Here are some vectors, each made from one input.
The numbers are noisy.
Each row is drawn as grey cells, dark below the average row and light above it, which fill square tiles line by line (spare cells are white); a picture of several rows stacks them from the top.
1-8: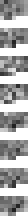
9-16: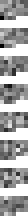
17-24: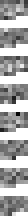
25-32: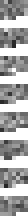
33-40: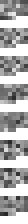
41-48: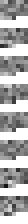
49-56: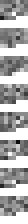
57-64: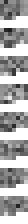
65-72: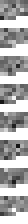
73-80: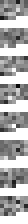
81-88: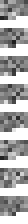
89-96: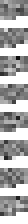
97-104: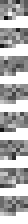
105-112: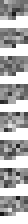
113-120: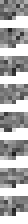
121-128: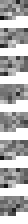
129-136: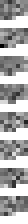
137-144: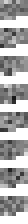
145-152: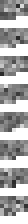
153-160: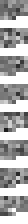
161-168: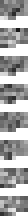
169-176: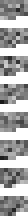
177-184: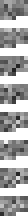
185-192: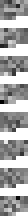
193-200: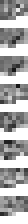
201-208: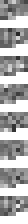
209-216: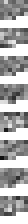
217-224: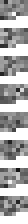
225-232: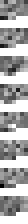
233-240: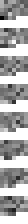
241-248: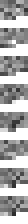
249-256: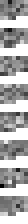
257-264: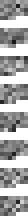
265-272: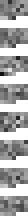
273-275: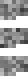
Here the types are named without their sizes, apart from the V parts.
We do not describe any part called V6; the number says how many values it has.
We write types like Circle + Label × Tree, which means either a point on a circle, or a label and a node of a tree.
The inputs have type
(Circle + V6) × Label.
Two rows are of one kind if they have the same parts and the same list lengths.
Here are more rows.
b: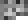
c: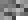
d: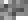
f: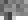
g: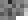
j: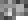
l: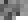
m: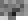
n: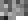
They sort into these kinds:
b, j, n
c, d, f, g, l, m

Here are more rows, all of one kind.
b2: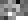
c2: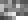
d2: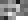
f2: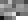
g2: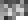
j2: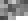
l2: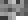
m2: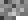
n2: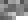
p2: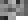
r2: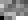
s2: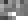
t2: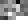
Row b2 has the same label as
c2, d2, s2 and t2.
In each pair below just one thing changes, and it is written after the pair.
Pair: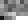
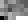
the value of V6
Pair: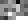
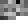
the label
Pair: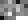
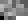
the value of V6
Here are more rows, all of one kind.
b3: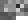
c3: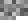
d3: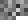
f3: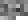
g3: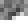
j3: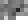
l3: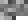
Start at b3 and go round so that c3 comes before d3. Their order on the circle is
b3, g3, j3, f3, l3, c3, d3.
